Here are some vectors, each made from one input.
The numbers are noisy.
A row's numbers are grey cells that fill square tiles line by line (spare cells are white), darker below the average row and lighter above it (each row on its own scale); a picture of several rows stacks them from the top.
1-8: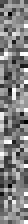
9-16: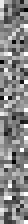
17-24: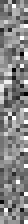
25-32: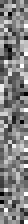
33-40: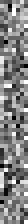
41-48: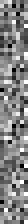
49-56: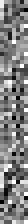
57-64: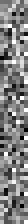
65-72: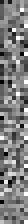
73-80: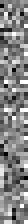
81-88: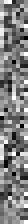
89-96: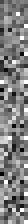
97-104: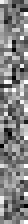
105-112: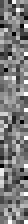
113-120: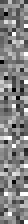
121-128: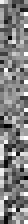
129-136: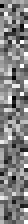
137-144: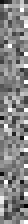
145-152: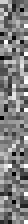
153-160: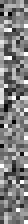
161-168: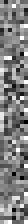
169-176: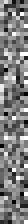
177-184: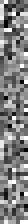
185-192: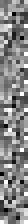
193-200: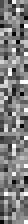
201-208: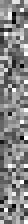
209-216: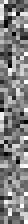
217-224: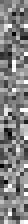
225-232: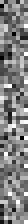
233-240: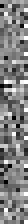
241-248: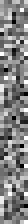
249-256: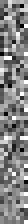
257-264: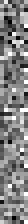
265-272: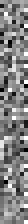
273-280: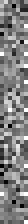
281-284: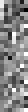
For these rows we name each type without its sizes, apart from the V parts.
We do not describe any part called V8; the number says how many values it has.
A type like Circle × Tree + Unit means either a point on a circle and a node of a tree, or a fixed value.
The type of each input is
Label × List(Bool × V8).
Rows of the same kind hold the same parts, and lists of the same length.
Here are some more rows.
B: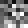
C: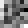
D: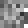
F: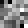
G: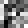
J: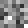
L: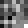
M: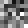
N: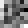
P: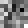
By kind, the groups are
B, L
C, G, M, N, P
D, F, J

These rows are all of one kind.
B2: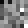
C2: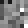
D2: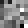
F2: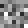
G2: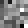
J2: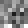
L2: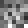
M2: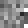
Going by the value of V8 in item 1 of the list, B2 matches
J2 and L2.
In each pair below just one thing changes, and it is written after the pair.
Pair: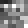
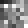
the true/false value in item 2 of the list
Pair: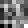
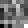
the value of V8 in item 1 of the list
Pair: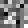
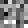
the value of V8 in item 1 of the list
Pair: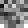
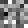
the label
